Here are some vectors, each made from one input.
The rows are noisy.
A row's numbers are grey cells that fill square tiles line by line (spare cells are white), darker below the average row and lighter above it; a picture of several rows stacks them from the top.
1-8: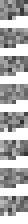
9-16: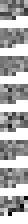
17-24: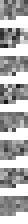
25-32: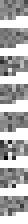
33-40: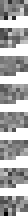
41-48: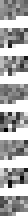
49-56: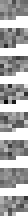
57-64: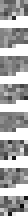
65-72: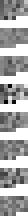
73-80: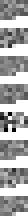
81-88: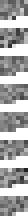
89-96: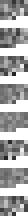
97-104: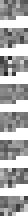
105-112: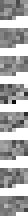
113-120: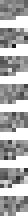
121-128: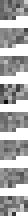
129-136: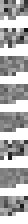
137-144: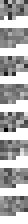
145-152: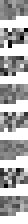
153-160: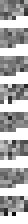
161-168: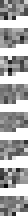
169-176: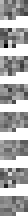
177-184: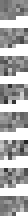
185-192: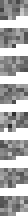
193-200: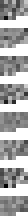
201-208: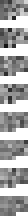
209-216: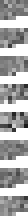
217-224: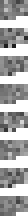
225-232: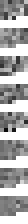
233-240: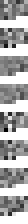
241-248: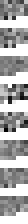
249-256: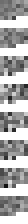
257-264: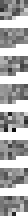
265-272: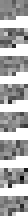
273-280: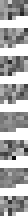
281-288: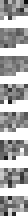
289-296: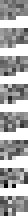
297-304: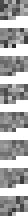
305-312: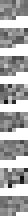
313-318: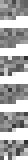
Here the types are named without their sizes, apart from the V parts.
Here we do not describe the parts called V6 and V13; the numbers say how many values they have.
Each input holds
a true/false value and a value of V13, together with either a node of a tree, or a value of V6.
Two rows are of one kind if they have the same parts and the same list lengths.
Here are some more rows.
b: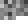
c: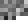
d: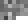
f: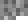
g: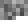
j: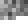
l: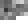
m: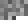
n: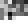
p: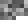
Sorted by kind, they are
b, d, f, j, m, n
c, g, l, p

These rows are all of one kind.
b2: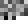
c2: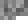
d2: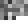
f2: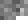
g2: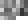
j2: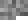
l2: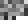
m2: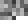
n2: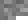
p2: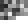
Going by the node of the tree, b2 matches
c2, f2, l2 and m2.
